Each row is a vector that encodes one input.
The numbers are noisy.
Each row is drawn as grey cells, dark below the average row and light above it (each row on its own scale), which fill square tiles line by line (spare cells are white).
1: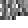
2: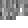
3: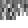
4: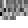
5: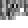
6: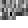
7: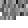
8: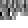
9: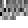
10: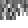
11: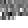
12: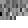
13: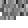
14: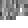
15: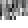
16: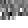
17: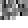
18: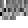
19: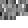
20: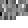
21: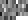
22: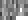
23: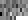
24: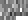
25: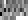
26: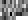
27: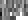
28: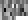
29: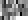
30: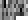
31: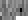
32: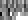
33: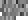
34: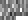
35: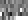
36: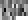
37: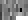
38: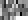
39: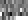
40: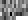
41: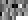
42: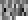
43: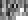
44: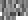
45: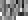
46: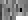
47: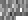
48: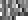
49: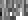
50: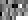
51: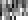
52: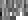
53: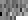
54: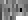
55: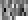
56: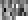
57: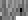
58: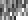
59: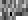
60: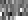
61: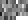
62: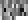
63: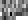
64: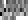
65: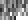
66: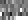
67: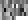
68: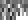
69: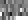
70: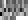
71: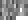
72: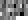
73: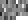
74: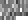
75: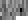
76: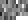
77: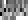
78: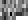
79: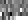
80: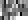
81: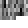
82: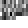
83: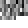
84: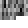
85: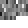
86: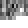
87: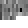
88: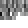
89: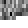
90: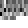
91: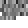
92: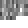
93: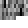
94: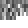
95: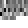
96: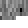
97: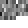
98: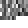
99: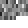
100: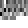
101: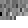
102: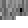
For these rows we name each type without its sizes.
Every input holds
a label and a true/false value.
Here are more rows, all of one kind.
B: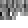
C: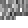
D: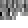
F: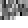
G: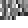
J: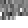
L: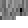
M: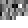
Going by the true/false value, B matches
D and M.
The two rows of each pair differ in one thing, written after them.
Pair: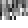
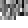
the true/false value
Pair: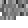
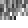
the true/false value
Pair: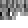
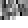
the true/false value
